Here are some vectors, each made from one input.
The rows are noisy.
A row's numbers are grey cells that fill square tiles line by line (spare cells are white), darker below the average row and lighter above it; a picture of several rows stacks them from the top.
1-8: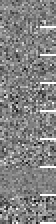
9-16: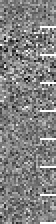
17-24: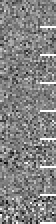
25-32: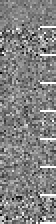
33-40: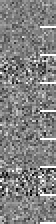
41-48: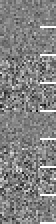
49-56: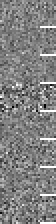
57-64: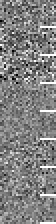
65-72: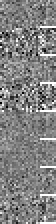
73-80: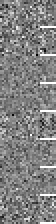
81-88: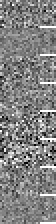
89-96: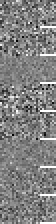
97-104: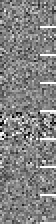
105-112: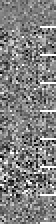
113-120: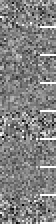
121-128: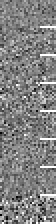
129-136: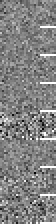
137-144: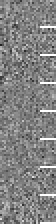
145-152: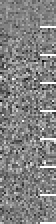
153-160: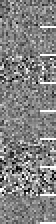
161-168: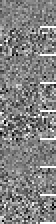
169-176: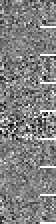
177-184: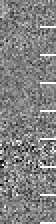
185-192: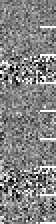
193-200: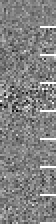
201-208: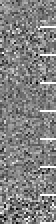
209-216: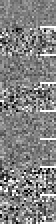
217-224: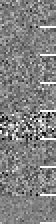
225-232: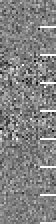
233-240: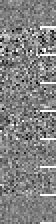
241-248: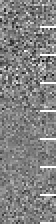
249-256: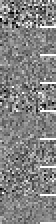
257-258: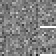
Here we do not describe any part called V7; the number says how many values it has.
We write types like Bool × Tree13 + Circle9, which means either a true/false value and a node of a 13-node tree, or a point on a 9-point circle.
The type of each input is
(Circle6 + (Circle8 + Line8) × Label4) × List2(V7).
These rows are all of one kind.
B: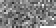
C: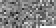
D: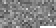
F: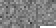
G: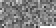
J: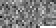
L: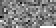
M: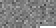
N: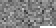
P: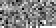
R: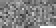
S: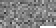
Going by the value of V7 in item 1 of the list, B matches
D, N and R.
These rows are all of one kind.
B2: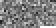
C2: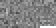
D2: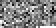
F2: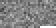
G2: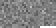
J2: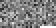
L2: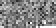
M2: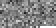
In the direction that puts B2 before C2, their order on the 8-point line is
L2, B2, G2, J2, D2, F2, C2, M2.
